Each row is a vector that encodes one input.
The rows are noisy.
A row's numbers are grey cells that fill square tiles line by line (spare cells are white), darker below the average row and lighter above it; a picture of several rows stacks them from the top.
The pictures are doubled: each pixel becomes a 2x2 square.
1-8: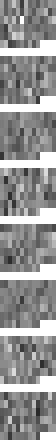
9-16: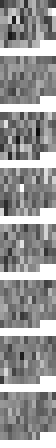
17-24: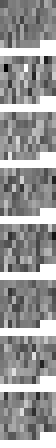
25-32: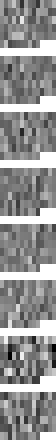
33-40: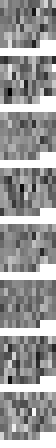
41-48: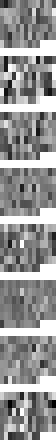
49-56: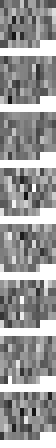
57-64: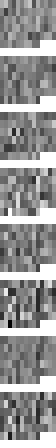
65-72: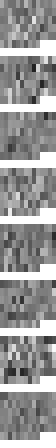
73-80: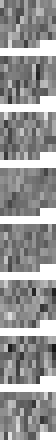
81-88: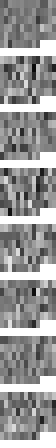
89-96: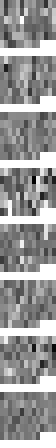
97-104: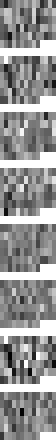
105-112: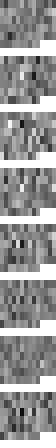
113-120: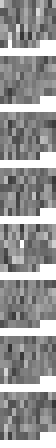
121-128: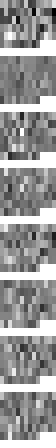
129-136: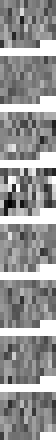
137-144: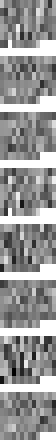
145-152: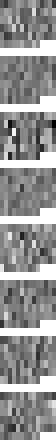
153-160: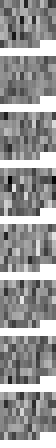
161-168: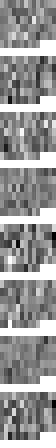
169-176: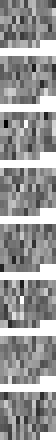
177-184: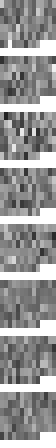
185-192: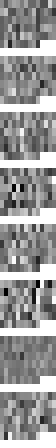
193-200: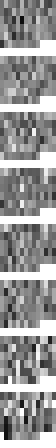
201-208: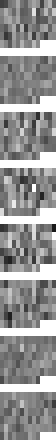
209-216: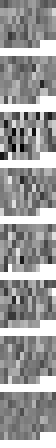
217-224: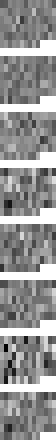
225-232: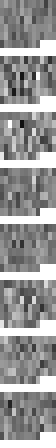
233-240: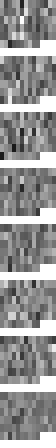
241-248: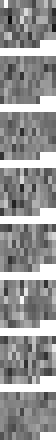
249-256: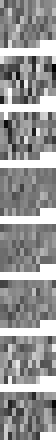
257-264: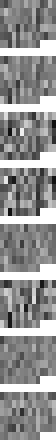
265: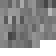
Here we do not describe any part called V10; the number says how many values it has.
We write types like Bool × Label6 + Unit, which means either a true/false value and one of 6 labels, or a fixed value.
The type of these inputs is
(Circle13 + Line6) × V10 + Tree13.
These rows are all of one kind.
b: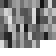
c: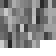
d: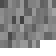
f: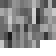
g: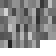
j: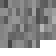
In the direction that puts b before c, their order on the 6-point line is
b, f, g, c, j, d.
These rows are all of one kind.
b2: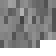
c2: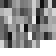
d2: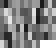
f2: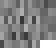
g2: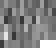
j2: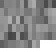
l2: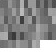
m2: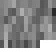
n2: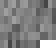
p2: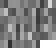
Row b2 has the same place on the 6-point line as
d2, f2, m2 and n2.
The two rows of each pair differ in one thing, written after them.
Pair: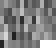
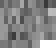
the place on the 6-point line
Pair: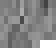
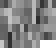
the place on the 6-point line
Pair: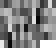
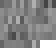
the value of V10
